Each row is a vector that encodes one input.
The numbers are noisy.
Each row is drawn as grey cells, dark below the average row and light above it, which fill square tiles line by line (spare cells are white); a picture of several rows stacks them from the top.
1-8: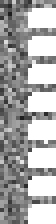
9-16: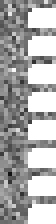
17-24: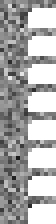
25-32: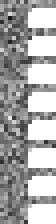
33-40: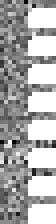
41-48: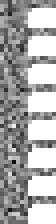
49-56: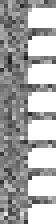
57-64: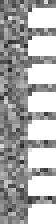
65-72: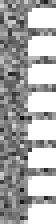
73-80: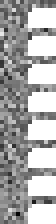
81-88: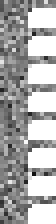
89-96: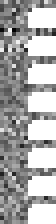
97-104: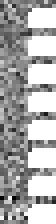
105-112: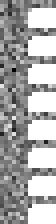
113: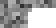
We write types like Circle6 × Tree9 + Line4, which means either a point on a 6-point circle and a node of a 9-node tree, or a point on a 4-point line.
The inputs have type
List3(Line8).
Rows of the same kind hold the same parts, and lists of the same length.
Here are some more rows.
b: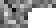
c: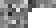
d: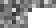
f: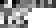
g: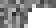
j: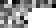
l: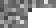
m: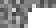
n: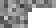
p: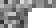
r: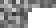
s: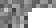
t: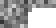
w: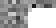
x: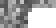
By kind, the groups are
b, c, p, w
d, g, l, m, r
f, j
n, s, t, x

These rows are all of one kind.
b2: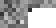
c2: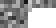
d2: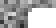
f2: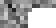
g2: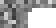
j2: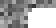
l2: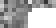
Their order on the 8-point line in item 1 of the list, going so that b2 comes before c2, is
j2, b2, f2, g2, c2, l2, d2.
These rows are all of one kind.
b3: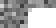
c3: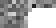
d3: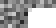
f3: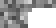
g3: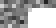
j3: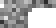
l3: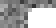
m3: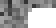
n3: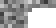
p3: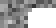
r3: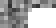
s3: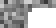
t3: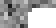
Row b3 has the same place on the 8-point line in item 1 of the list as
j3 and s3.
